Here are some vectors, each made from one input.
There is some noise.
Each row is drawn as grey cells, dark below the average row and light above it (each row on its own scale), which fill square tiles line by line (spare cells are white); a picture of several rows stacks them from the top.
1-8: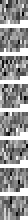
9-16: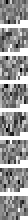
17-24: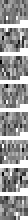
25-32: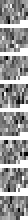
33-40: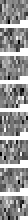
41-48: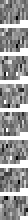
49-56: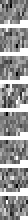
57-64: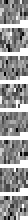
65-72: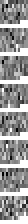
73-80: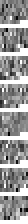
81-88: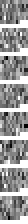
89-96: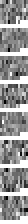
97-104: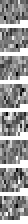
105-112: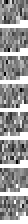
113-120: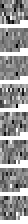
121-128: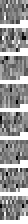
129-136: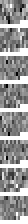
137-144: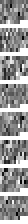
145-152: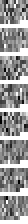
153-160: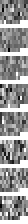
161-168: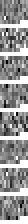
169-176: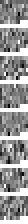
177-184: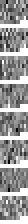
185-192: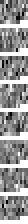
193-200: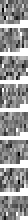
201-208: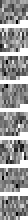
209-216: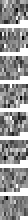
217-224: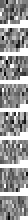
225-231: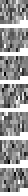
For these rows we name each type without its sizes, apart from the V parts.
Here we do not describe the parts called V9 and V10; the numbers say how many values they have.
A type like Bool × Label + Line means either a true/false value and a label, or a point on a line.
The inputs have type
(Bool × Bool × Bool × Bool + V10) × (Line + V9).
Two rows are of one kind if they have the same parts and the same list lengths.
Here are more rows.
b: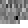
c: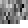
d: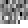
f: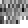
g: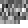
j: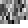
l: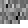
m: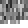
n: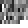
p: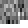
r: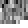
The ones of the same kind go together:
b, g, l
c, d, j, p, r
f, n
m

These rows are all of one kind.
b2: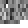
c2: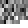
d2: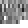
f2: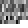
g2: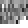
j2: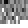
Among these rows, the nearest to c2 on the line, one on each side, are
f2 and j2.
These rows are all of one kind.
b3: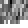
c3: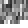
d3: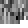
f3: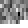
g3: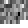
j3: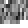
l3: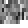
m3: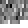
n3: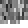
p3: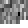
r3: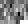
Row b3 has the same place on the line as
f3, g3, j3 and p3.
